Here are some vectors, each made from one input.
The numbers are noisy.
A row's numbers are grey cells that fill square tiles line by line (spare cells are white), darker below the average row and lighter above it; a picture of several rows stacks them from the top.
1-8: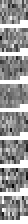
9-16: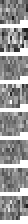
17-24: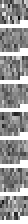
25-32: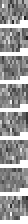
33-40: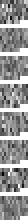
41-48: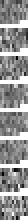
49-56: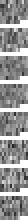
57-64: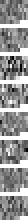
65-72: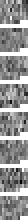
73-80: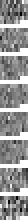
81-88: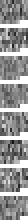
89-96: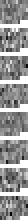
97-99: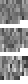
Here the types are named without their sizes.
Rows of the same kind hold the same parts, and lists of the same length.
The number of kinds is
2.
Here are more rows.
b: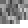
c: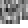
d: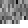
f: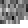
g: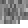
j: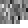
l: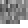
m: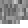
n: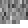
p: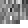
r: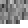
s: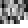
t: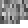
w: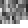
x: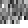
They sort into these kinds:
b, c, g, l, m, r
d, f, j, n, p, s, t, w, x

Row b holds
a node of a tree.
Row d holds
a point on a circle.
